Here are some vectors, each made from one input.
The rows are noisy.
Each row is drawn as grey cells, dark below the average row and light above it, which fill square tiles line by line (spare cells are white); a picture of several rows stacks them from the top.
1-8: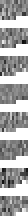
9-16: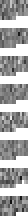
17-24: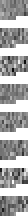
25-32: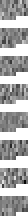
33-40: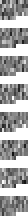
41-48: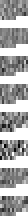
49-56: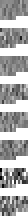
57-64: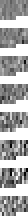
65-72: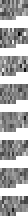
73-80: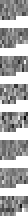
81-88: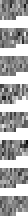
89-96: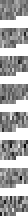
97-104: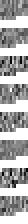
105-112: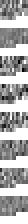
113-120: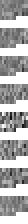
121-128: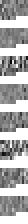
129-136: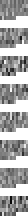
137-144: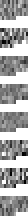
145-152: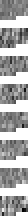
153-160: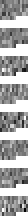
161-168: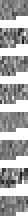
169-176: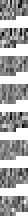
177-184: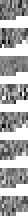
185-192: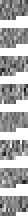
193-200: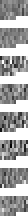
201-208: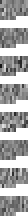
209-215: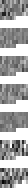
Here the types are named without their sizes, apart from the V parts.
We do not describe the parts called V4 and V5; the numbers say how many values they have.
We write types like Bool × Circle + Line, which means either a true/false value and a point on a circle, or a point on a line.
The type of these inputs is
(Bool × Bool × Bool × Bool × V4 + Circle × V5) × Tree.
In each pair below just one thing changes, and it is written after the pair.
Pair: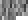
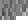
the value of V4
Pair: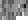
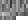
one of the four true/false values
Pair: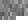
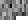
one of the four true/false values
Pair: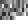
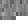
one of the four true/false values
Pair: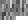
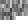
the node of the tree
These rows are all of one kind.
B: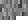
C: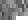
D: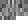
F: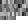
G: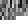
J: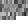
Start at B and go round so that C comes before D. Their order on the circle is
B, G, J, F, C, D.
